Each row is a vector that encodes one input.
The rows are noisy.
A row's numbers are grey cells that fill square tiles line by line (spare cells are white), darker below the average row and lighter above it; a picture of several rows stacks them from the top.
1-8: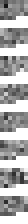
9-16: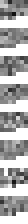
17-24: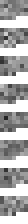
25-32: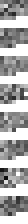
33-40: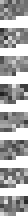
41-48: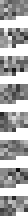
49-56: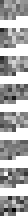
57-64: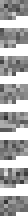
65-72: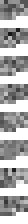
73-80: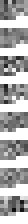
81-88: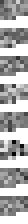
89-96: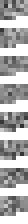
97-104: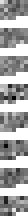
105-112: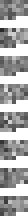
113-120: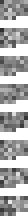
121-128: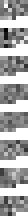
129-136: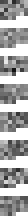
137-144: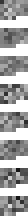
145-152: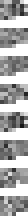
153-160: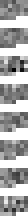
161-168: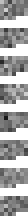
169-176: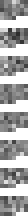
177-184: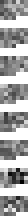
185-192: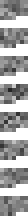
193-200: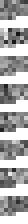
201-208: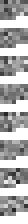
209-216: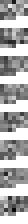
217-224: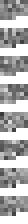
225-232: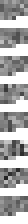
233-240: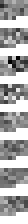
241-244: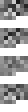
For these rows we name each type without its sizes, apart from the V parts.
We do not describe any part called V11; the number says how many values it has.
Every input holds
a list of items, each a true/false value and a value of V11.
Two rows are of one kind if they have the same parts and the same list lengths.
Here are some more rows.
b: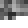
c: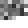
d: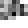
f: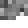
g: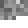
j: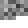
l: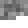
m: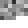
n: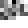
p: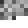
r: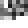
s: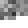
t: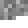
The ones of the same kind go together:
b, f, j, l, m, s, t
c, d, n
g, p, r

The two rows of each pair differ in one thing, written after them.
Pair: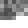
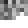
the value of V11 in item 1 of the list
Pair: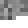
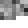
the true/false value in item 1 of the list
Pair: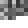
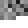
the true/false value in item 1 of the list
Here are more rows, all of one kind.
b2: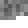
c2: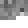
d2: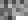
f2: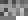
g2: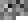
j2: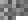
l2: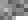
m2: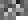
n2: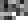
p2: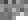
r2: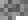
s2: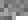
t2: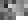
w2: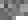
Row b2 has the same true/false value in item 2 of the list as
c2, g2 and p2.
